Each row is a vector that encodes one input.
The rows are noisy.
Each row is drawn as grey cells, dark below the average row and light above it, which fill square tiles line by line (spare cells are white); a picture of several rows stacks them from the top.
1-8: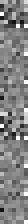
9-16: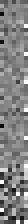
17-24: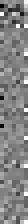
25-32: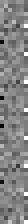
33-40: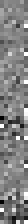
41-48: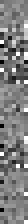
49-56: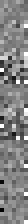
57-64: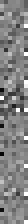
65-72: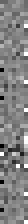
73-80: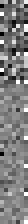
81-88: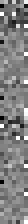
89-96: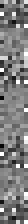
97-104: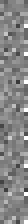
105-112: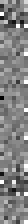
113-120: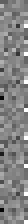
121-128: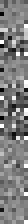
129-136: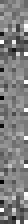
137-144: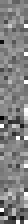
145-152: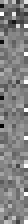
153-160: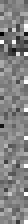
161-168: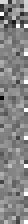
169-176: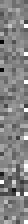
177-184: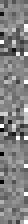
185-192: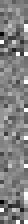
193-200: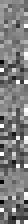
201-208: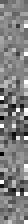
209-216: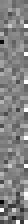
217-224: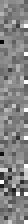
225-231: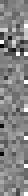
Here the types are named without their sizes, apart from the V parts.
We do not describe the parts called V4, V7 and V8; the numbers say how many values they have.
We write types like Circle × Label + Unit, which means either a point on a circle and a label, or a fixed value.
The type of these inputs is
Bool × (Label × V4 + V7 × V8) + Tree.
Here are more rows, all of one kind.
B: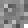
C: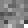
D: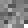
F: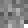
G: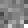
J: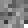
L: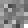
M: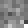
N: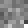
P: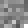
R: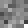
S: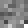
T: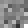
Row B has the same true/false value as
L, P and T.
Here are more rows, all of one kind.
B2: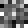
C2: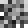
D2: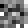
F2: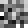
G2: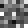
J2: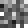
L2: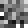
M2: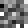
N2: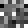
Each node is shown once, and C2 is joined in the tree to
F2.
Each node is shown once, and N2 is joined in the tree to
B2 and G2.
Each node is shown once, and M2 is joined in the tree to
D2 and J2.
